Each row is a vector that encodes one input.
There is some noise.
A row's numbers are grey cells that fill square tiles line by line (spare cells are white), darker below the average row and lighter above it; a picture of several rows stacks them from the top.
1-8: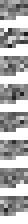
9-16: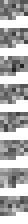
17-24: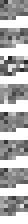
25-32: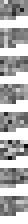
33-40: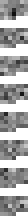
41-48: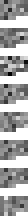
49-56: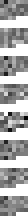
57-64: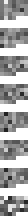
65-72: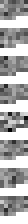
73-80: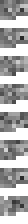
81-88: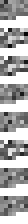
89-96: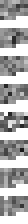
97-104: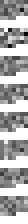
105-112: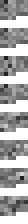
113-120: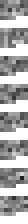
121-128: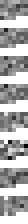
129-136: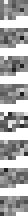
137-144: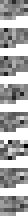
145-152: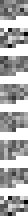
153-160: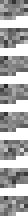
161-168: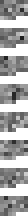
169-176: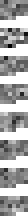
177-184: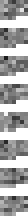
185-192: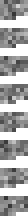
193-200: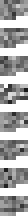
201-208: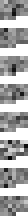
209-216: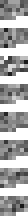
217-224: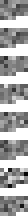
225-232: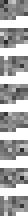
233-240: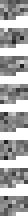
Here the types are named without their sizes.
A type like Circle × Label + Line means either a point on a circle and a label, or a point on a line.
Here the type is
Circle × (Tree + Unit) + Line.
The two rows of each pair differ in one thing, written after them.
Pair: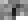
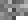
the place on the circle
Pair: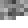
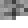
the node of the tree
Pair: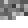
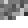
the node of the tree
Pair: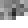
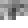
the place on the circle
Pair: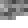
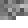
the place on the circle
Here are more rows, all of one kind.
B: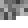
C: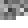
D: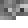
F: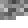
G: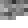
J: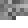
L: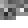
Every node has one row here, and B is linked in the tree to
J and L.
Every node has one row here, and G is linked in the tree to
D and J.
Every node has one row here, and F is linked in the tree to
C and J.
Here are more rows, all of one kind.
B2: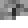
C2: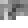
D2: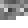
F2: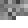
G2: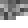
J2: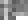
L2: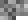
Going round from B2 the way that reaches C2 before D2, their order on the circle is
B2, C2, J2, L2, F2, G2, D2.
